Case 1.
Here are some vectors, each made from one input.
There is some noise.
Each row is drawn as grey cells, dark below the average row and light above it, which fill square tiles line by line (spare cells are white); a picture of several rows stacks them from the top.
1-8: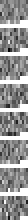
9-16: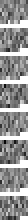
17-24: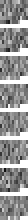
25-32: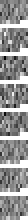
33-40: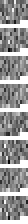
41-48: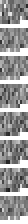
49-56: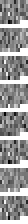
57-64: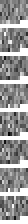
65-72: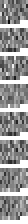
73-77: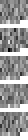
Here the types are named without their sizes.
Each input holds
either a point on a circle, or a point on a line.
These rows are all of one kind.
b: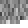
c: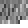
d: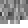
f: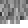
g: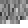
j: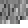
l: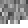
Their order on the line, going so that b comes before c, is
l, d, f, b, g, j, c.
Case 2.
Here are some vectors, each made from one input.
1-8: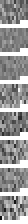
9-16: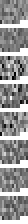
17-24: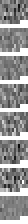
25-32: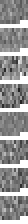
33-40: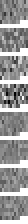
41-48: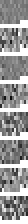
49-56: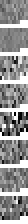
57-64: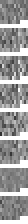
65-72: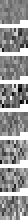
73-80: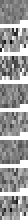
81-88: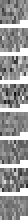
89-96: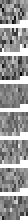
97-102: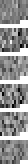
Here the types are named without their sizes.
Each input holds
either a fixed value, or a label and a node of a tree.
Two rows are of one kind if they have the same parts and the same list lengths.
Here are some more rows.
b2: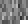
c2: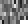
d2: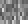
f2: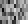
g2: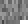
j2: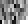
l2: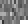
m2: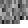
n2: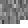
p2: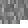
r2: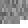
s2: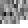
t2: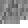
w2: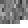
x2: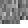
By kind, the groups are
b2, c2, d2, f2, g2, l2, m2, n2, p2, r2, s2, t2, w2, x2
j2

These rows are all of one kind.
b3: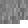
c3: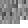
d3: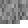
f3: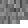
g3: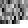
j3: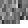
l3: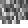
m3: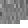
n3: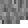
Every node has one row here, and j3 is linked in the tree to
c3.
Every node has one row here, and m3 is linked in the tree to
f3 and n3.
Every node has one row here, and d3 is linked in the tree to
g3.
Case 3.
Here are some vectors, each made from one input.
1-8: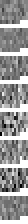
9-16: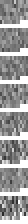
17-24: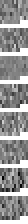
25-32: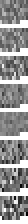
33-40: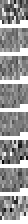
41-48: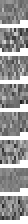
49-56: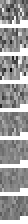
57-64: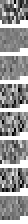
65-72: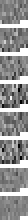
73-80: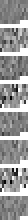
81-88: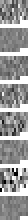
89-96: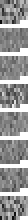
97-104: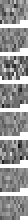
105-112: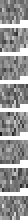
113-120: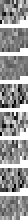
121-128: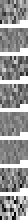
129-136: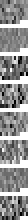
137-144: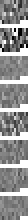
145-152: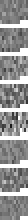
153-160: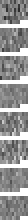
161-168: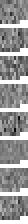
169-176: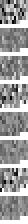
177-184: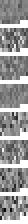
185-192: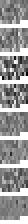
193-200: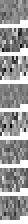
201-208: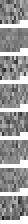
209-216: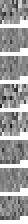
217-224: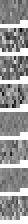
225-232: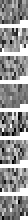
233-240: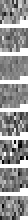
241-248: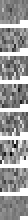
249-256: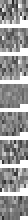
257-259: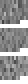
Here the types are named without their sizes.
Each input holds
either a fixed value, or a node of each of two trees.
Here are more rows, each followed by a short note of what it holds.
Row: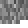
a node of each of two trees
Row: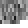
a fixed value
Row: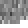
a node of each of two trees
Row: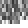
a fixed value
